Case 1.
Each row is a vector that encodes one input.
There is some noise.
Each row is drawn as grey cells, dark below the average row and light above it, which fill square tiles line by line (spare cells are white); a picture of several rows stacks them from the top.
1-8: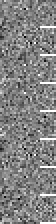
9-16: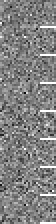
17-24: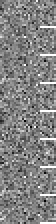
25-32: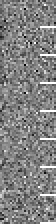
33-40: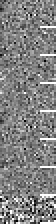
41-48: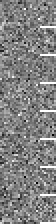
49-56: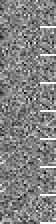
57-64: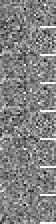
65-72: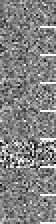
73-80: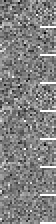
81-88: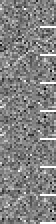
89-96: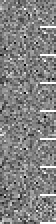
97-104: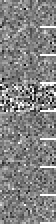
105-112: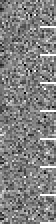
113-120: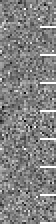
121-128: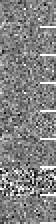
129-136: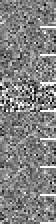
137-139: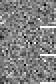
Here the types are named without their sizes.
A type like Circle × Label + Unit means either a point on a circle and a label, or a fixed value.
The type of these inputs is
List(Line).
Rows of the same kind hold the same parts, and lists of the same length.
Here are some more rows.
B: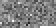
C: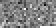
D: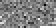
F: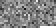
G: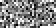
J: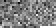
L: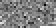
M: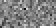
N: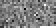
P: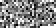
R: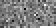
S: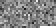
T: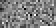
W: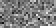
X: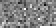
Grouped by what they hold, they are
B, M, N, R, W
C, D, F, J, L, S, T, X
G, P

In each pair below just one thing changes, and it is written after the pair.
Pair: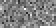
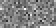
the place on the line in item 2 of the list
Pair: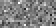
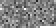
the place on the line in item 1 of the list
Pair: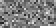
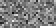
the place on the line in item 2 of the list
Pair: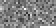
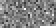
the place on the line in item 2 of the list
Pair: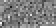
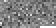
the place on the line in item 2 of the list
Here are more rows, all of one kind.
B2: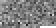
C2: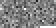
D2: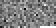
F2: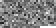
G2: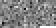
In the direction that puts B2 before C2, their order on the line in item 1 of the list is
D2, G2, B2, C2, F2.
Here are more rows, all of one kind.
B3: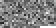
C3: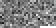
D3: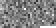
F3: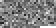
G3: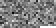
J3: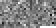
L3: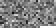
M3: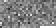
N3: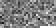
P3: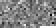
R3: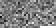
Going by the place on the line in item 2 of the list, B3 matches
D3, F3, J3 and P3.
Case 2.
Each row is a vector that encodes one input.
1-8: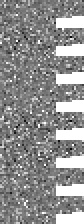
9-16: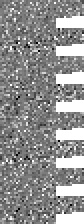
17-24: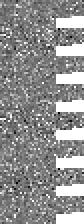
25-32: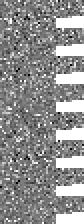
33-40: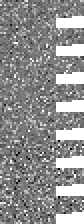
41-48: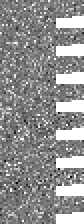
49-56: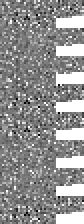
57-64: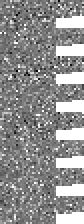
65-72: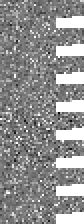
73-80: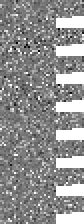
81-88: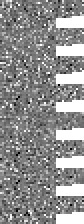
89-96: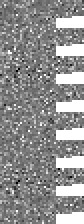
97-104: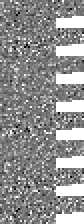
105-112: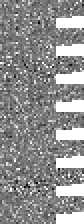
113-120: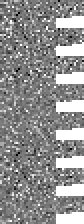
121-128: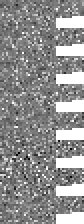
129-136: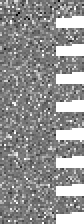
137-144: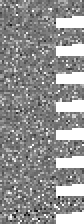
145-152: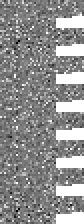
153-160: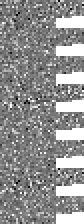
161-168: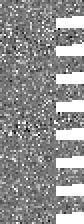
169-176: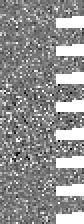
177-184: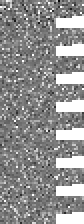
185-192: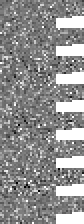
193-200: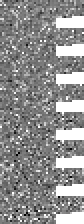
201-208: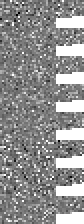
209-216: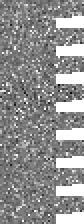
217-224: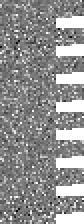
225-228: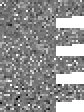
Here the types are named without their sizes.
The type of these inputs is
Circle + Line.
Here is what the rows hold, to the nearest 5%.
About 65% of them hold a point on a circle. The rest hold a point on a line.
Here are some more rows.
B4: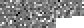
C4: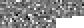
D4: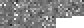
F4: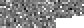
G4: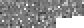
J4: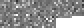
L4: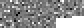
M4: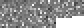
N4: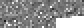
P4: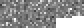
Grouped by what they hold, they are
B4, C4, F4, L4
D4, G4, J4, M4, N4, P4

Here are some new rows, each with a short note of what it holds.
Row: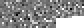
a point on a line
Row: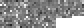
a point on a circle
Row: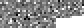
a point on a line
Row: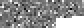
a point on a line
